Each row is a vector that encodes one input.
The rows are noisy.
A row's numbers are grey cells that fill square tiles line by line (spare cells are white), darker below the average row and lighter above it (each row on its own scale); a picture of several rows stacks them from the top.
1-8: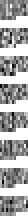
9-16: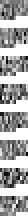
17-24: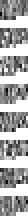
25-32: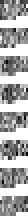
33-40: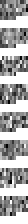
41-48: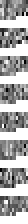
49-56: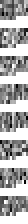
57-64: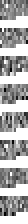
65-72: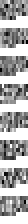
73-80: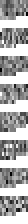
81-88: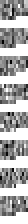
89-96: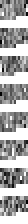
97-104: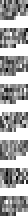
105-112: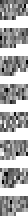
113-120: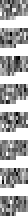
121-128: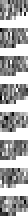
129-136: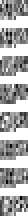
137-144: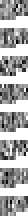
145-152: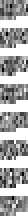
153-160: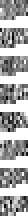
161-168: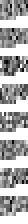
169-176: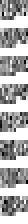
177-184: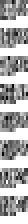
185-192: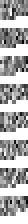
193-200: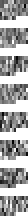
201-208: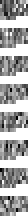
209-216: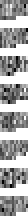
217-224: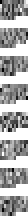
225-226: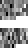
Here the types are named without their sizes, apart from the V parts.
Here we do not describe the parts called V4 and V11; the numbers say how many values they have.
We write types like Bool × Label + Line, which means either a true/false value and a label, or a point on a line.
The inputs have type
(Label × Line + V11) × V4.
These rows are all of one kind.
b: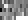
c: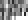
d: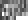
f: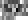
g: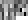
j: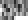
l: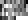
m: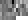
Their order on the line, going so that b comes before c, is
b, d, c, g, l, m, f, j.
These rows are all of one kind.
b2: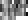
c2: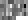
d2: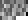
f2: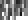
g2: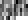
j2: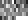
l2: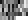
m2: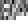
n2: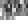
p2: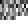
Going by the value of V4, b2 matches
d2 and j2.
